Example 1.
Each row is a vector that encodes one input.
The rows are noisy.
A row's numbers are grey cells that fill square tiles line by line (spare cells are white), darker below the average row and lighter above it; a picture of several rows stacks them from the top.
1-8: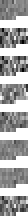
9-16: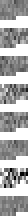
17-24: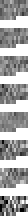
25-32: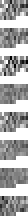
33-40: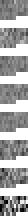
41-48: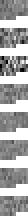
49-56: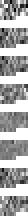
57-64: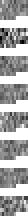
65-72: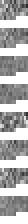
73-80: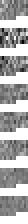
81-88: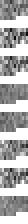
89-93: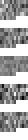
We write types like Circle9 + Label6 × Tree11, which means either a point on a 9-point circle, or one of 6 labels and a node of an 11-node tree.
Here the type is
Bool × Tree9 + Unit.
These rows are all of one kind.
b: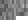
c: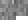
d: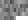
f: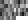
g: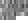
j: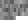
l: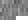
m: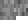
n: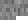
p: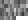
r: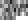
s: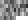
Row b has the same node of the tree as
d, f, j and l.
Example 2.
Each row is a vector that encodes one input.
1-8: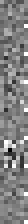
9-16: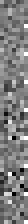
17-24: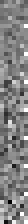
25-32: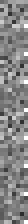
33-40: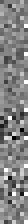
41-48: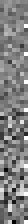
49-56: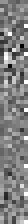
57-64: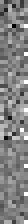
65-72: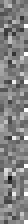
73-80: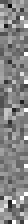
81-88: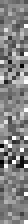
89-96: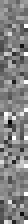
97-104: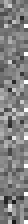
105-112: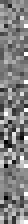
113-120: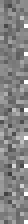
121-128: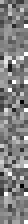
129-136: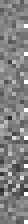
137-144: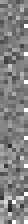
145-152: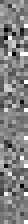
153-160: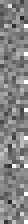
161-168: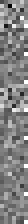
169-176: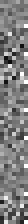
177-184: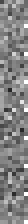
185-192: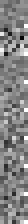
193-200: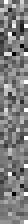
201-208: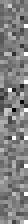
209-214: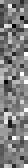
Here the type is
Bool × Line4.
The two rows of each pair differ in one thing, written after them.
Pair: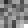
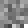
the true/false value
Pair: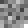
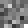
the place on the 4-point line
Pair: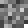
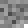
the true/false value
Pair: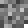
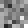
the place on the 4-point line
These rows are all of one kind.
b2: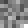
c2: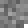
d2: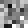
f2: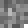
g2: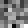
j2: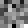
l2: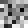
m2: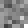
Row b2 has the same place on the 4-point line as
f2 and g2.
